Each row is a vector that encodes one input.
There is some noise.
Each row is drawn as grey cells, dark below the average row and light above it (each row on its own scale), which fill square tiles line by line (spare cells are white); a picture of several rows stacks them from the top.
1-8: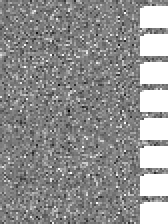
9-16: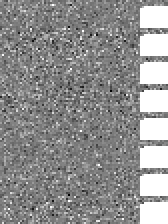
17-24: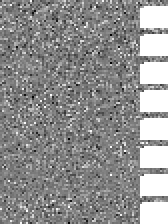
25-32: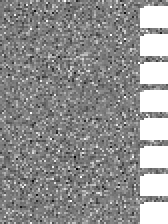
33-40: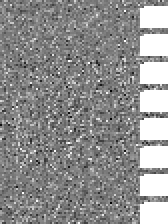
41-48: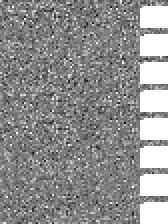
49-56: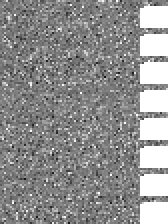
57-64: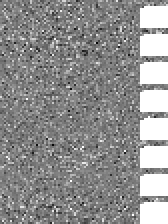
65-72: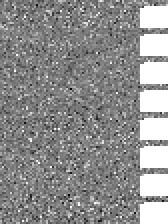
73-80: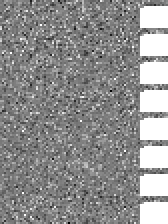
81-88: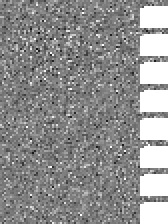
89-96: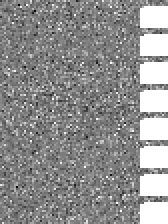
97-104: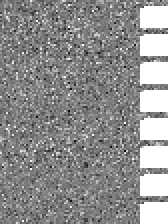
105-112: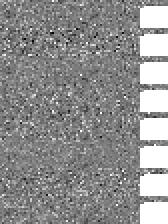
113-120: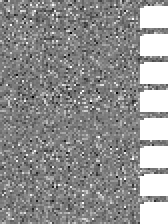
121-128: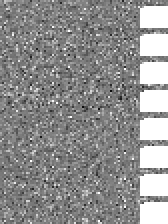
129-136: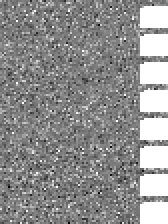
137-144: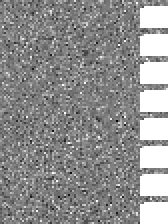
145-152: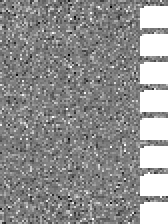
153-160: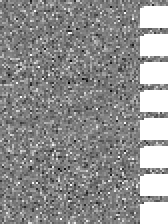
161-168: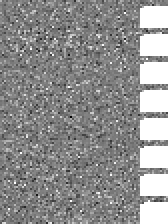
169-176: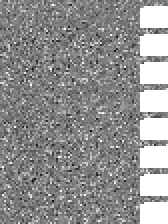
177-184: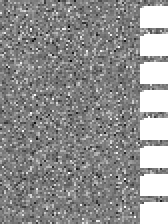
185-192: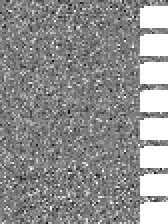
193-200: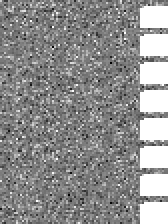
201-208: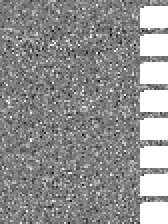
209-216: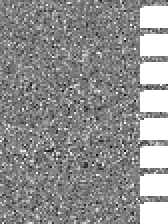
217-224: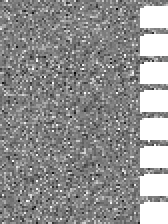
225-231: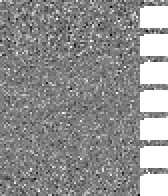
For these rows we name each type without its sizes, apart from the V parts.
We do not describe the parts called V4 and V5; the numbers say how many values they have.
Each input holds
a point on a line and a value of V5, together with either a label, or a point on a line and a value of V4.
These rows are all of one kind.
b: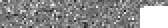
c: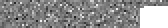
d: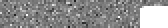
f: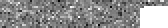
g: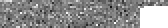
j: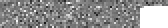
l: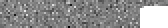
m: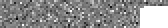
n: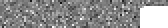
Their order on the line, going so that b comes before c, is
m, g, b, c, n, j, l, d, f.
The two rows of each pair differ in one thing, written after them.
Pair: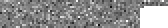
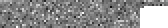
the value of V5
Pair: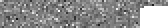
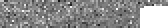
the value of V5
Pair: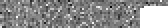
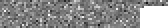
the label
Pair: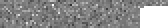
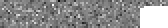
the place on the line
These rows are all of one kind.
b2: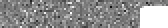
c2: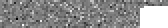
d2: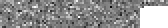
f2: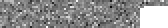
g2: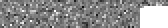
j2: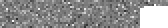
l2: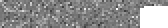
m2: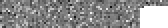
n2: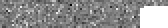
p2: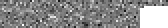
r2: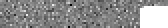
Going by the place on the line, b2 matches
f2 and j2.
